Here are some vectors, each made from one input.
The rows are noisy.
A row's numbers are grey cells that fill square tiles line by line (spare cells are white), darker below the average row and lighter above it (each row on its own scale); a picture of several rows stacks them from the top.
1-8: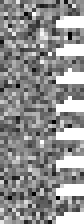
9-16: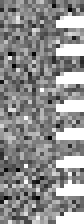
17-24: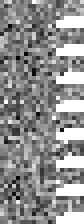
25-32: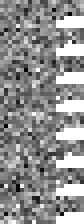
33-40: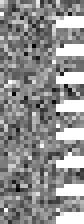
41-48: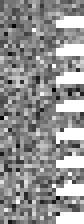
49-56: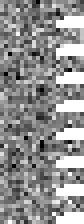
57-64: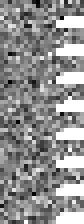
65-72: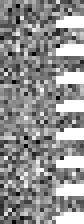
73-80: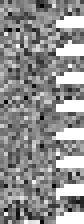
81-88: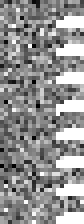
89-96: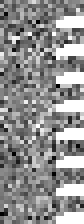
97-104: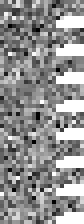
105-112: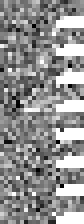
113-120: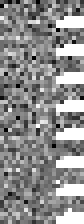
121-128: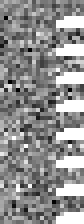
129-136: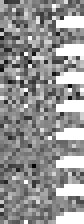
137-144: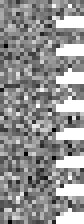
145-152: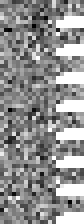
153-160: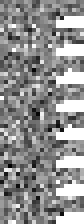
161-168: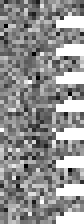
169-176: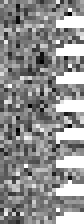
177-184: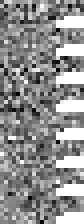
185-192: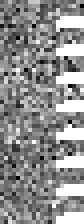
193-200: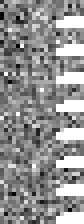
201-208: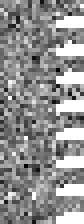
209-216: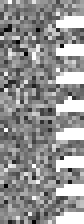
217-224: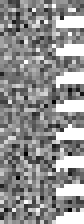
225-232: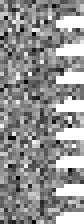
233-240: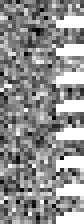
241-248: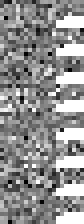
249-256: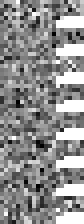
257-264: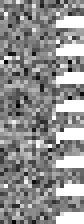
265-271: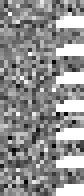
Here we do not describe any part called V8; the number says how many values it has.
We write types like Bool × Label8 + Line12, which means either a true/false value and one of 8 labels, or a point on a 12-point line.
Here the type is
(Bool × Bool × Bool × Bool + V8) × (Circle10 + Unit).
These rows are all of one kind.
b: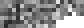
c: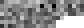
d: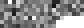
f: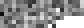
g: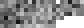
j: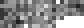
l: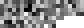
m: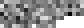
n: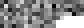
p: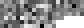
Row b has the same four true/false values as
l and m.
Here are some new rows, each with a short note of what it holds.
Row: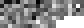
four true/false values
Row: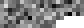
a point on a 10-point circle and four true/false values
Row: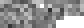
a point on a 10-point circle and a value of V8
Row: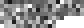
a value of V8
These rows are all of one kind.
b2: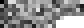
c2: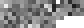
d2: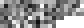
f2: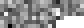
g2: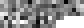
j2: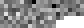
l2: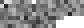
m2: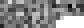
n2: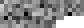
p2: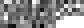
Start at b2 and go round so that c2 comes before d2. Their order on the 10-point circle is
b2, m2, n2, c2, j2, g2, d2, f2, p2, l2.
